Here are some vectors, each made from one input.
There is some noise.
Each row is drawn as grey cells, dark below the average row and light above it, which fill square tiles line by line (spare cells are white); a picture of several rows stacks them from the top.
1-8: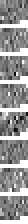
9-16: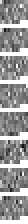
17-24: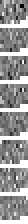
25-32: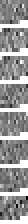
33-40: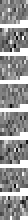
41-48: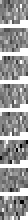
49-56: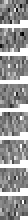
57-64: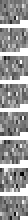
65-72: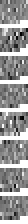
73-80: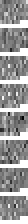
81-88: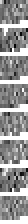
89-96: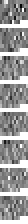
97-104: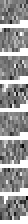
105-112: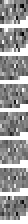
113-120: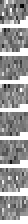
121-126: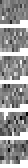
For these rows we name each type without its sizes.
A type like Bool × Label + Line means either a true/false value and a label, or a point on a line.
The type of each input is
Bool × (Label + Line).
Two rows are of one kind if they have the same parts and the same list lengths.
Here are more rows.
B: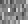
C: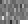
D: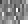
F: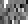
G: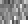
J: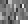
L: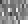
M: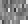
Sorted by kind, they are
B, D, G, L, M
C, F, J

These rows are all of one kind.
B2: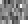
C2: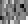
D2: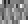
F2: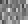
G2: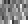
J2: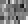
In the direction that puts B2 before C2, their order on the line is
G2, D2, B2, J2, C2, F2.
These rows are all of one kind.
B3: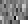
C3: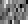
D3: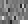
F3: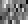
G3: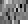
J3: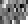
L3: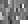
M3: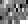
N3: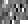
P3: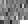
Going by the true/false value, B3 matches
D3, L3 and P3.
